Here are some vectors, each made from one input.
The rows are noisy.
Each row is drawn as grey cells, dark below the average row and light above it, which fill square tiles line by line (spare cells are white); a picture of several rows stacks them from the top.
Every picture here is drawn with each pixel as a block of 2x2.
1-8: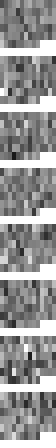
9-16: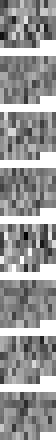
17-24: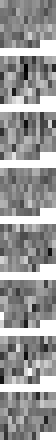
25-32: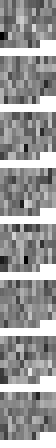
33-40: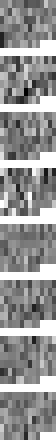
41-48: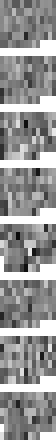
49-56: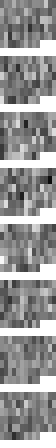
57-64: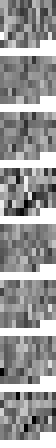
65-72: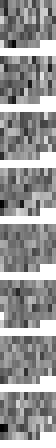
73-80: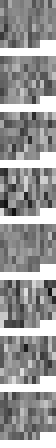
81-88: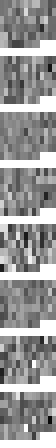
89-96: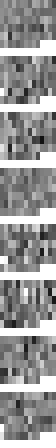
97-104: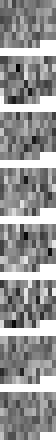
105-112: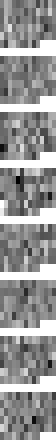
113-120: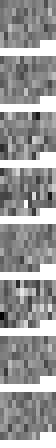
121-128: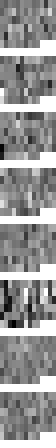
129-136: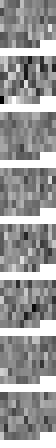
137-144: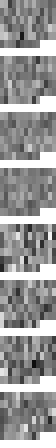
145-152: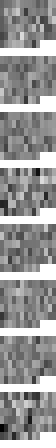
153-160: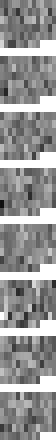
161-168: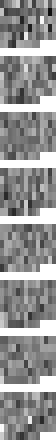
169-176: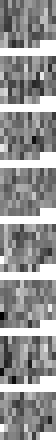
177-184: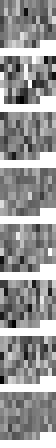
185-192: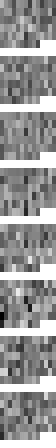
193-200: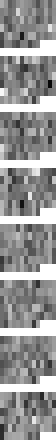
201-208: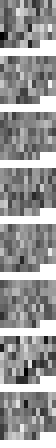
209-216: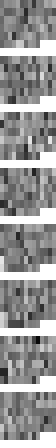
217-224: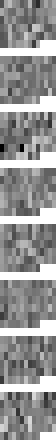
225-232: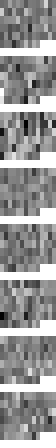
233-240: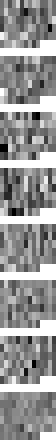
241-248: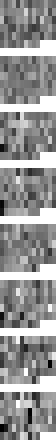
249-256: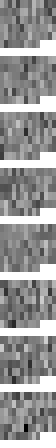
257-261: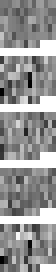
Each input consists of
a node of a 16-node tree.
